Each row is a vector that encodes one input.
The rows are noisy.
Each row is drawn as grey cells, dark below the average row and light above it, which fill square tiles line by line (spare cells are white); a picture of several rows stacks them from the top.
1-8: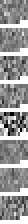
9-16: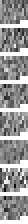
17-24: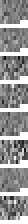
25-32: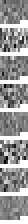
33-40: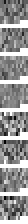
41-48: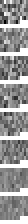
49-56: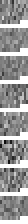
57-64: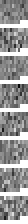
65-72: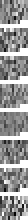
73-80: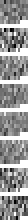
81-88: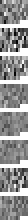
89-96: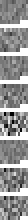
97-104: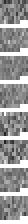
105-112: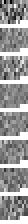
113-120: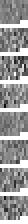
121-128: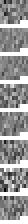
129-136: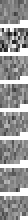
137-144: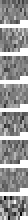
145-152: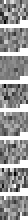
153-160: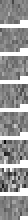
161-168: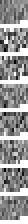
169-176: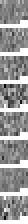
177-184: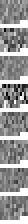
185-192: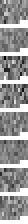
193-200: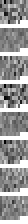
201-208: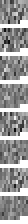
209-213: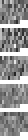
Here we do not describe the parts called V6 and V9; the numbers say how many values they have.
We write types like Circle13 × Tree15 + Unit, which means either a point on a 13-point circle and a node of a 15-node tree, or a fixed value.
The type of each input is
Bool × Line11 × V6 × V9.
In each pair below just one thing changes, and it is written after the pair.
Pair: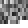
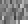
the value of V9
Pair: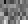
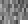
the value of V6
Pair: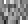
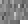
the value of V9
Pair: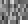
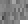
the value of V9
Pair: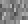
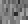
the place on the 11-point line
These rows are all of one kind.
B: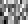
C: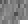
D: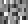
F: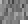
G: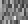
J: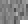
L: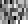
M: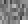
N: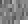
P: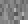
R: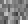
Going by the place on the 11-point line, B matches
D and P.
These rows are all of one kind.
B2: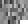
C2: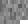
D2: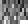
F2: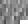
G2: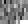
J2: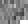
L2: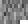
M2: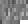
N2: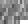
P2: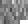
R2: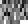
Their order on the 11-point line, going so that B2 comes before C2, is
L2, M2, B2, D2, J2, G2, P2, F2, C2, R2, N2.
